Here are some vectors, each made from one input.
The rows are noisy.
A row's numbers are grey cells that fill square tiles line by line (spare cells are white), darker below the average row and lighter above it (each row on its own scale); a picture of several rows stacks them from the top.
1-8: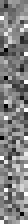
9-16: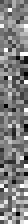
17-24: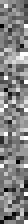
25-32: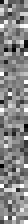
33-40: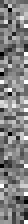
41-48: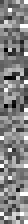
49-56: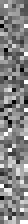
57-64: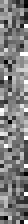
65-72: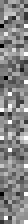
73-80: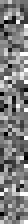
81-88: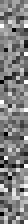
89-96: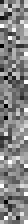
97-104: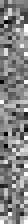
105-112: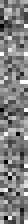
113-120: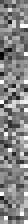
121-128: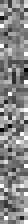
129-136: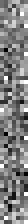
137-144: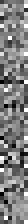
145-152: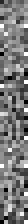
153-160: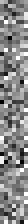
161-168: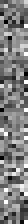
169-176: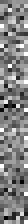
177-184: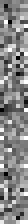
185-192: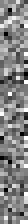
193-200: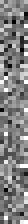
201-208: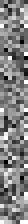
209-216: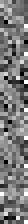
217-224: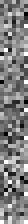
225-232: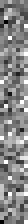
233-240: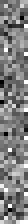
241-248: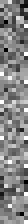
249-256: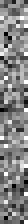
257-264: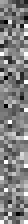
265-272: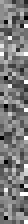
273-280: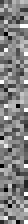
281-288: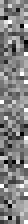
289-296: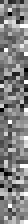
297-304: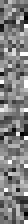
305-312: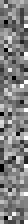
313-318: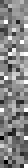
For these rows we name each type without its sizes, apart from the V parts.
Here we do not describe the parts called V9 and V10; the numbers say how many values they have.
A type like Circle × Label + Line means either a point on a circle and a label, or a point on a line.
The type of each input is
(Bool × V9 + Line) × (Line + V10).
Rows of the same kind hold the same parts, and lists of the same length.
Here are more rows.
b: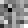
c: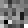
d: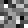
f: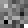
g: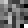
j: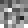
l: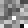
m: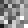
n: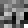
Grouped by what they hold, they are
b, m
c, f, g
d, n
j, l

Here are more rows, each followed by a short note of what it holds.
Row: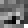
a point on a line and a value of V10
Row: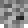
a point on a line, a true/false value and a value of V9
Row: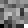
a point on a line and a value of V10
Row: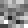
a true/false value, a value of V9 and a value of V10
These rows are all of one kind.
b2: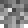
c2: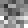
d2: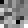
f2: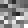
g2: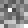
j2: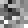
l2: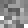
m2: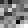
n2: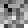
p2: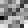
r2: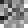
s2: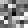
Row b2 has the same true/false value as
d2, g2, m2 and r2.
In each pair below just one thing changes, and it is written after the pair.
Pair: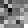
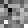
the place on the line
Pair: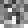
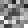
the true/false value
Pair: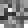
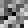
the true/false value
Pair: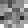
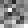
the value of V9
